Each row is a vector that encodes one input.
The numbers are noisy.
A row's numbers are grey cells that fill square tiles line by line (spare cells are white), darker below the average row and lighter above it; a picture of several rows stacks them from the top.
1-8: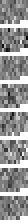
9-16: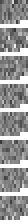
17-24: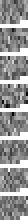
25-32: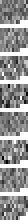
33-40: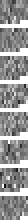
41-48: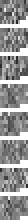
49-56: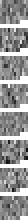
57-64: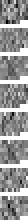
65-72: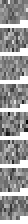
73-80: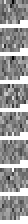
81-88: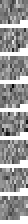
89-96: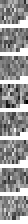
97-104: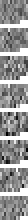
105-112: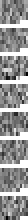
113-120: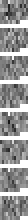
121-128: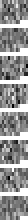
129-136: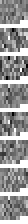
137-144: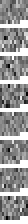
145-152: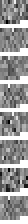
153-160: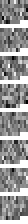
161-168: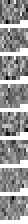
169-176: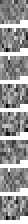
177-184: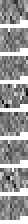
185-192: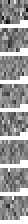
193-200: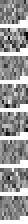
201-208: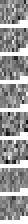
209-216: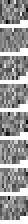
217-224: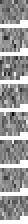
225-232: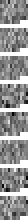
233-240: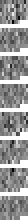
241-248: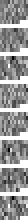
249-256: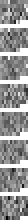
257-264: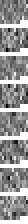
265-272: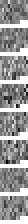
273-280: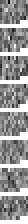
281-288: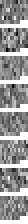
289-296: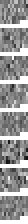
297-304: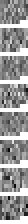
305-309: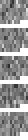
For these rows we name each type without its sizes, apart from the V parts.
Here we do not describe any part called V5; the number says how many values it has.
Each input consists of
either a point on a line, or a node of a tree and a true/false value, or two values of V5.
